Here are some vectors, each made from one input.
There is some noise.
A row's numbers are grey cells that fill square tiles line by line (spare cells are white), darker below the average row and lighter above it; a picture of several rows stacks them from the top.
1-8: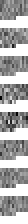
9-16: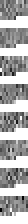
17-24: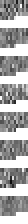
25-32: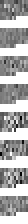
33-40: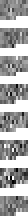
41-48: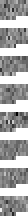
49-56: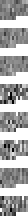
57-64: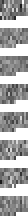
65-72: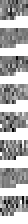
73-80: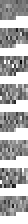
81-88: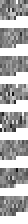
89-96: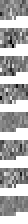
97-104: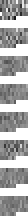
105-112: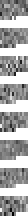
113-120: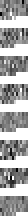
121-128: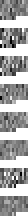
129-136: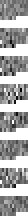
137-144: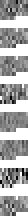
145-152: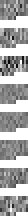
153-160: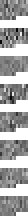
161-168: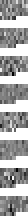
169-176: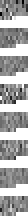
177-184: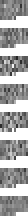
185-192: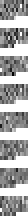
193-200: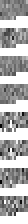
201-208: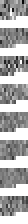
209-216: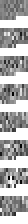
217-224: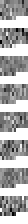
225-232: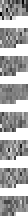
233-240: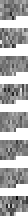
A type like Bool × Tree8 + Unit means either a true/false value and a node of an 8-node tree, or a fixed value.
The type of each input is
Label8 × (Label8 × Label8 + Line8).
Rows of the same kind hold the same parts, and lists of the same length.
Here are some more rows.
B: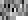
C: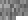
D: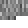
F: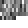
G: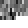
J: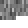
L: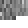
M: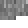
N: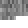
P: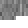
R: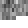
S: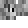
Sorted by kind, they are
B, D, F, G, J, L, M, S
C, N, P, R

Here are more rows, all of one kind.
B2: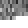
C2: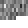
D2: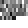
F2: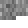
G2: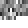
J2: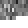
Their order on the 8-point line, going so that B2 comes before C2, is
B2, J2, F2, C2, G2, D2.
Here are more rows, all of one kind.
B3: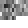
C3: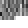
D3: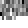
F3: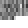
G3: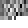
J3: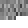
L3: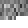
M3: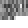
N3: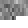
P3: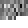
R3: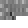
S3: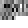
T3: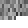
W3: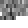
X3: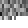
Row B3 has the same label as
F3, G3, M3 and N3.
